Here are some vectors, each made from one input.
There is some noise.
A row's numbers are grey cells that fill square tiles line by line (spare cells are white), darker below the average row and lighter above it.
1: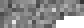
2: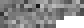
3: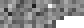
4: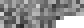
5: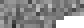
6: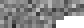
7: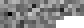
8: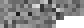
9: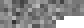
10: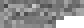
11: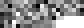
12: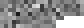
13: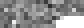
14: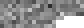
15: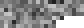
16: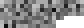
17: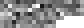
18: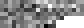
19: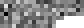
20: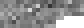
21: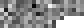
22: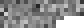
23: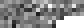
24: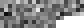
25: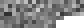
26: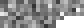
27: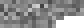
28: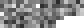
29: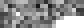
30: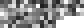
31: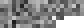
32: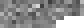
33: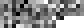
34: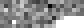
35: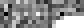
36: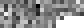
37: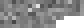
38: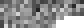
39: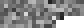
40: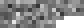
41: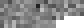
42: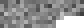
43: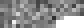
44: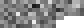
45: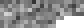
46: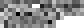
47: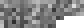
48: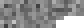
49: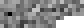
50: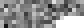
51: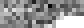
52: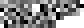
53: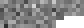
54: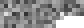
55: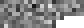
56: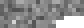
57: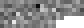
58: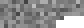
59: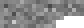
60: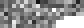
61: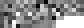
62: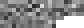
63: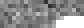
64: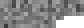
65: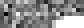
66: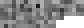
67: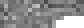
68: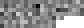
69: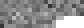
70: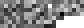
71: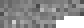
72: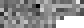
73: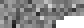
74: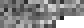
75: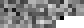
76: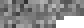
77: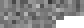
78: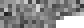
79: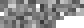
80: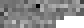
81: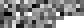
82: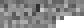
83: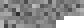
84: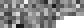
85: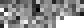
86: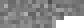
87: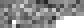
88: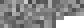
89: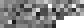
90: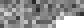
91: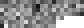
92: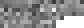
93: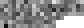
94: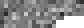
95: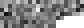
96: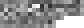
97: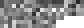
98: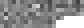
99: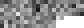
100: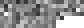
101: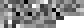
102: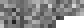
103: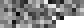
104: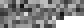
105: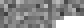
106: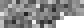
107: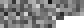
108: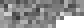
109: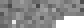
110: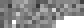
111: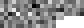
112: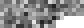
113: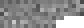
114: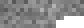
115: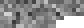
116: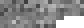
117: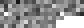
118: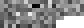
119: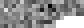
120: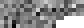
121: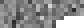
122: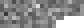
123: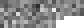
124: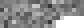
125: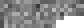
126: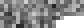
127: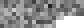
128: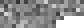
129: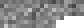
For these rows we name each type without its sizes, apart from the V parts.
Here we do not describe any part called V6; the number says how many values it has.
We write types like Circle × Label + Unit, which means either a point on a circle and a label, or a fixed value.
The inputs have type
Label + Line × (Tree + V6).
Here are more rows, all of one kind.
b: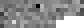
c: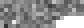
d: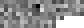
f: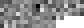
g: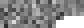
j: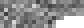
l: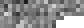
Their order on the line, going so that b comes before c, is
g, b, f, j, l, c, d.
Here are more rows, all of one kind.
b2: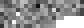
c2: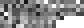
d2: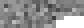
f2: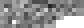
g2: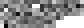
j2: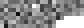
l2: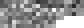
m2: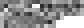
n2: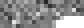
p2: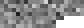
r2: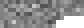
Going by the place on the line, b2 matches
c2, j2, p2 and r2.
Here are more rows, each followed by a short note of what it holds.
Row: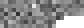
a point on a line and a node of a tree
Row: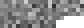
a label
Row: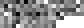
a point on a line and a node of a tree
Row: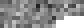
a point on a line and a node of a tree
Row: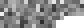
a label
